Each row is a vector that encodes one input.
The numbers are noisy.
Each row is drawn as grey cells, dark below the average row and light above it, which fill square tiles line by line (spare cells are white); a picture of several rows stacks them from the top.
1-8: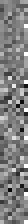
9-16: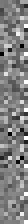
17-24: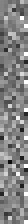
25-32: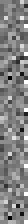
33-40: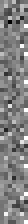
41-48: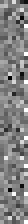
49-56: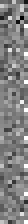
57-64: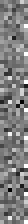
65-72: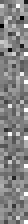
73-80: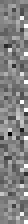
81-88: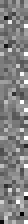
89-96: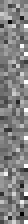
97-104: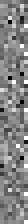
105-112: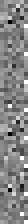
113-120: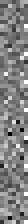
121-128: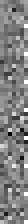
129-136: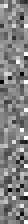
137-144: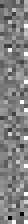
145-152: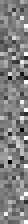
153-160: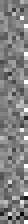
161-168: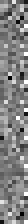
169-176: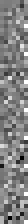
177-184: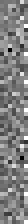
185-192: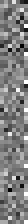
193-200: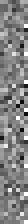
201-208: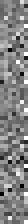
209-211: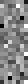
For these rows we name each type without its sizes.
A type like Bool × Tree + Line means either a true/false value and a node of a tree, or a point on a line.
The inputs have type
Bool × Bool × Bool × Bool × Label + Line × Line.
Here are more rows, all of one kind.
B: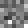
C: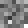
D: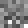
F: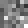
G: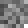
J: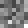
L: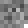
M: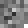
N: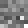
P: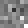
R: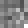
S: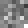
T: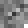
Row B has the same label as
J and R.
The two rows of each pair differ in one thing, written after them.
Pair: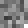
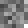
one of the four true/false values
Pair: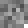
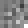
the label
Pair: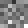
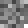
the label
